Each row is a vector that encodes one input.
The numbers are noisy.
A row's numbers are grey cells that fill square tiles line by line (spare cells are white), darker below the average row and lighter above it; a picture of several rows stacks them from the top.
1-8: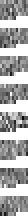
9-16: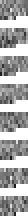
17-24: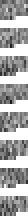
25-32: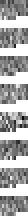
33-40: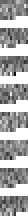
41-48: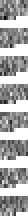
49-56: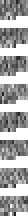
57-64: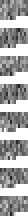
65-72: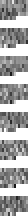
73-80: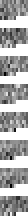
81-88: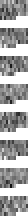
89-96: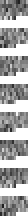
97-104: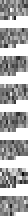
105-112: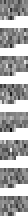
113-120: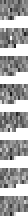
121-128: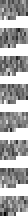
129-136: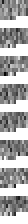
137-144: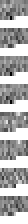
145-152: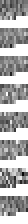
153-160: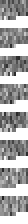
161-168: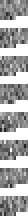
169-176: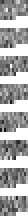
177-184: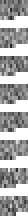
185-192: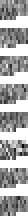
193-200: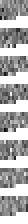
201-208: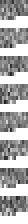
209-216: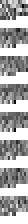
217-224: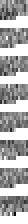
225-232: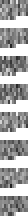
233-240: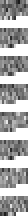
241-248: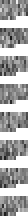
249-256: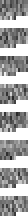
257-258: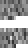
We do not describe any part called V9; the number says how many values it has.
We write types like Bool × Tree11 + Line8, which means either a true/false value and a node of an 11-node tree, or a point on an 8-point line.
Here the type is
List2(Bool × V9).
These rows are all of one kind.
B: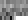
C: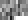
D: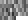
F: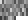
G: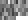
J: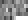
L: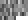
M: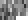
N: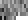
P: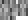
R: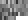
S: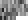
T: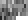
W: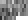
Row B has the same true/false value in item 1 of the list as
C, J and P.
